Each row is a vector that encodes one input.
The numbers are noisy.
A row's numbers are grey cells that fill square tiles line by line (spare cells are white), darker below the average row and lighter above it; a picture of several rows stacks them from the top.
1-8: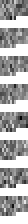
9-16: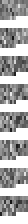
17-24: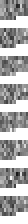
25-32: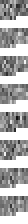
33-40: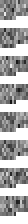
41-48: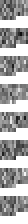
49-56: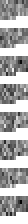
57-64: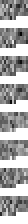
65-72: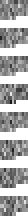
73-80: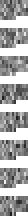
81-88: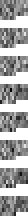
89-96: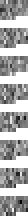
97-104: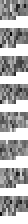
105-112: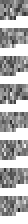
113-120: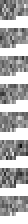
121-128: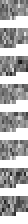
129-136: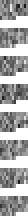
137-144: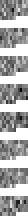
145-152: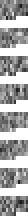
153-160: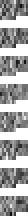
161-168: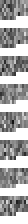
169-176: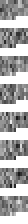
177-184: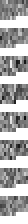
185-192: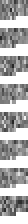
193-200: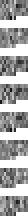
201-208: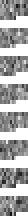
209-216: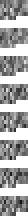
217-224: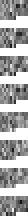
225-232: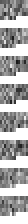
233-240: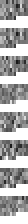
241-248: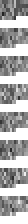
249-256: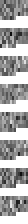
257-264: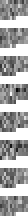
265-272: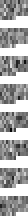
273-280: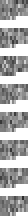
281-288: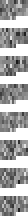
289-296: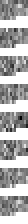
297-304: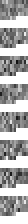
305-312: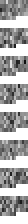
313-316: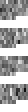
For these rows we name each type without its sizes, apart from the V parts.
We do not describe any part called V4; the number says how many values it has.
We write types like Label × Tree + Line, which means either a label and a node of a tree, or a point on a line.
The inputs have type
Bool × (Line + V4) + Tree.
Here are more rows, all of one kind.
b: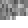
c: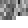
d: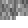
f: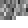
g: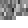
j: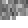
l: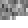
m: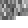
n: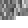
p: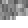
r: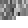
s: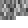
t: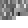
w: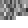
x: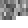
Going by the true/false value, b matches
d, j, l and p.
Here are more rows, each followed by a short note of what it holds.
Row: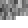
a true/false value and a value of V4
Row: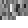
a node of a tree
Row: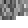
a true/false value and a value of V4
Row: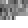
a true/false value and a value of V4
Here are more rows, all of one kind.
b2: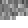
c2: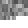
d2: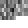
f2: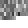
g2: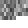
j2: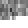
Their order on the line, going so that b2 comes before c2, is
g2, b2, c2, f2, j2, d2.
